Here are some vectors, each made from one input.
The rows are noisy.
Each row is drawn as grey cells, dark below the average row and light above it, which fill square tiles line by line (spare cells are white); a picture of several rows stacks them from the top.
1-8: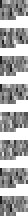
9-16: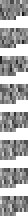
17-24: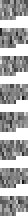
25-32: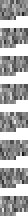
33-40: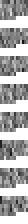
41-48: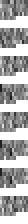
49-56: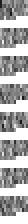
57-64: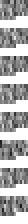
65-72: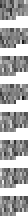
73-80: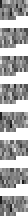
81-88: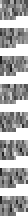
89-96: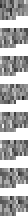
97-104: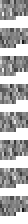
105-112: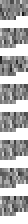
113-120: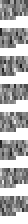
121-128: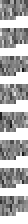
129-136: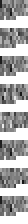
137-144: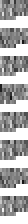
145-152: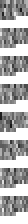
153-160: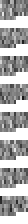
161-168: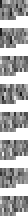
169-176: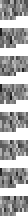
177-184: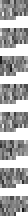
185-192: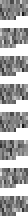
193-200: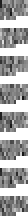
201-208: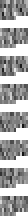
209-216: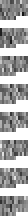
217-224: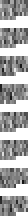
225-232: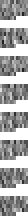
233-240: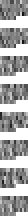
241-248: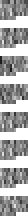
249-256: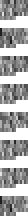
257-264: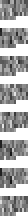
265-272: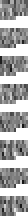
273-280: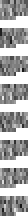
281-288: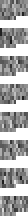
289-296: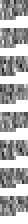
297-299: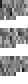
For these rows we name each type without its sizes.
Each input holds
either a point on a circle, or a point on each of three lines and a true/false value.
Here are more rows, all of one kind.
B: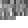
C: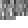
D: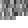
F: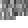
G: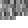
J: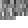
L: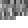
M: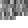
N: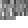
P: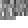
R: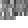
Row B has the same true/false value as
G, L and M.
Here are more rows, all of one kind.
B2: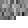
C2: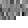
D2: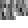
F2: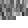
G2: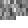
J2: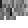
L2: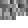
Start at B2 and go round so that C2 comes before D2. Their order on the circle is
B2, C2, F2, D2, J2, L2, G2.
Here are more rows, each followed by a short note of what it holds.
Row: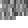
a point on each of three lines and a true/false value
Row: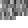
a point on each of three lines and a true/false value
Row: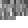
a point on each of three lines and a true/false value
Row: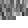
a point on a circle
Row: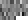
a point on a circle
